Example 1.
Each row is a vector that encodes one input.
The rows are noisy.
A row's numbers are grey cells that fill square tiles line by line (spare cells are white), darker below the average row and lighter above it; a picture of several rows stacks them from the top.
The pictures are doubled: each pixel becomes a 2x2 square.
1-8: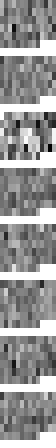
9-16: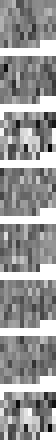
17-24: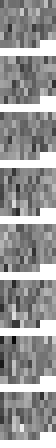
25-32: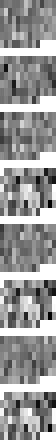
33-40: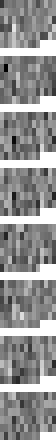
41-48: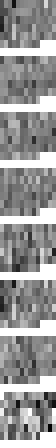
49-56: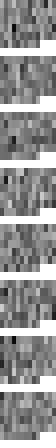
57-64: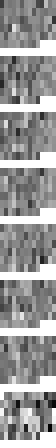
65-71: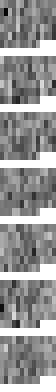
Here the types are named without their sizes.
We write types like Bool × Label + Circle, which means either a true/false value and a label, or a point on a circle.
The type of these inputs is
List(Line).
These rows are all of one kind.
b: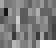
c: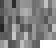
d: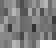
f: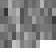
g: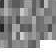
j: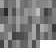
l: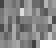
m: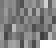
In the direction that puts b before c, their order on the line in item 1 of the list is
j, b, f, d, m, l, g, c.
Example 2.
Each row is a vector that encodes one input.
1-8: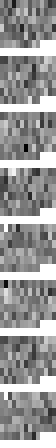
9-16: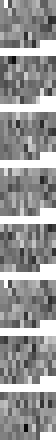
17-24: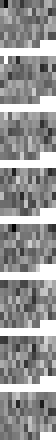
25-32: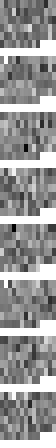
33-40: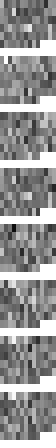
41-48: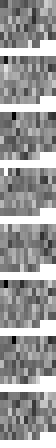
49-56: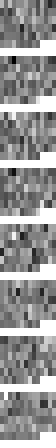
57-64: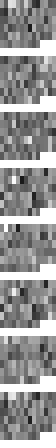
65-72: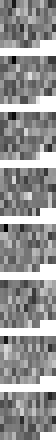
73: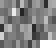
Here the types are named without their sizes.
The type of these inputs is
Line + Tree.
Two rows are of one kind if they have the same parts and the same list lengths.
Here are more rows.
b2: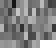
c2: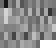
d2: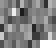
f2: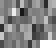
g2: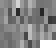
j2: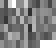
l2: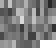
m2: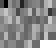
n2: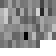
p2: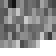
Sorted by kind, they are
b2, j2, l2, p2
c2, d2, f2, g2, m2, n2

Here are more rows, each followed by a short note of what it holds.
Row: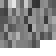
a point on a line
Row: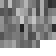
a point on a line
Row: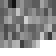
a point on a line
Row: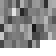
a node of a tree
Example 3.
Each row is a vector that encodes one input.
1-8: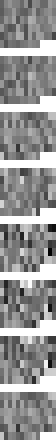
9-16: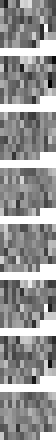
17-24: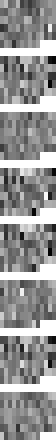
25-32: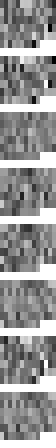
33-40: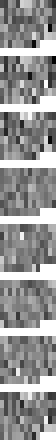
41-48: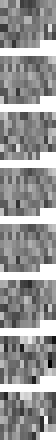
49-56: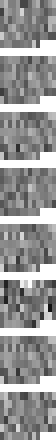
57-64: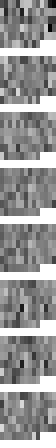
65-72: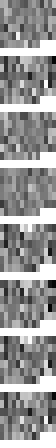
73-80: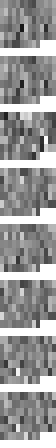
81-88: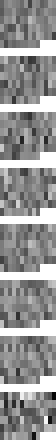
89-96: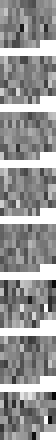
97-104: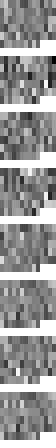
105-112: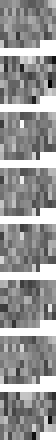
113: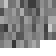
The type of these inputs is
Tree8 + Tree13.
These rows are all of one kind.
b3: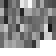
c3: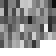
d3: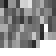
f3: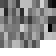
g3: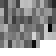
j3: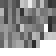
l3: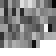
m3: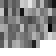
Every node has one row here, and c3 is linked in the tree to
f3.
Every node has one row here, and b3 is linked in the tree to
j3.
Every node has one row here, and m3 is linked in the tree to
j3 and l3.
